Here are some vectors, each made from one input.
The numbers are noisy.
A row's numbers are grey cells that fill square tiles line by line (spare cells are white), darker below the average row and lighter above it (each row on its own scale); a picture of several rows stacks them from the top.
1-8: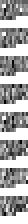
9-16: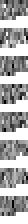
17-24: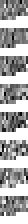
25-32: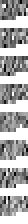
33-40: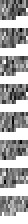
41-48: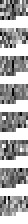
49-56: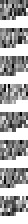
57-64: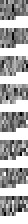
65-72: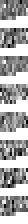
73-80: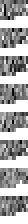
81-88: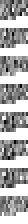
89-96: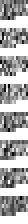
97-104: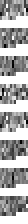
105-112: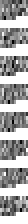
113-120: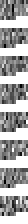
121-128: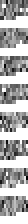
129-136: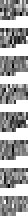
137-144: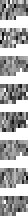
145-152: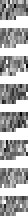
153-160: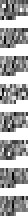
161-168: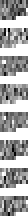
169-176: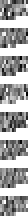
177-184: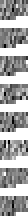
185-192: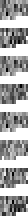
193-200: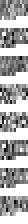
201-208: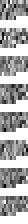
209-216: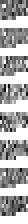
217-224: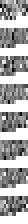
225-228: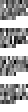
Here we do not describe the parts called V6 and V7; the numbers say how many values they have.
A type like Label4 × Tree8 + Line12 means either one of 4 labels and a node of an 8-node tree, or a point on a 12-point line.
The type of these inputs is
Bool × (Tree9 + V6) × V7 + Label9.
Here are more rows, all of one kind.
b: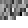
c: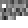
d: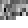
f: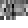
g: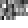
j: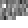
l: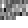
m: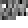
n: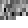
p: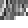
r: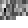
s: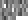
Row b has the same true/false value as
c, j, m and s.
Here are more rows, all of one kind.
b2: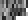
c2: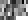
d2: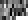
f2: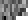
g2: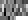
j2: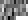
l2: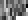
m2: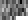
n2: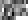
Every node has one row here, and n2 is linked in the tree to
c2 and j2.
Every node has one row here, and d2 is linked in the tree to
l2.
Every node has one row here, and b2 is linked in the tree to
f2 and l2.
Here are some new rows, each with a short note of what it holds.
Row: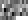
a true/false value, a value of V6 and a value of V7
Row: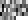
one of 9 labels
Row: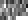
a true/false value, a value of V6 and a value of V7
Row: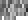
one of 9 labels
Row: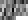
a node of a 9-node tree, a true/false value and a value of V7
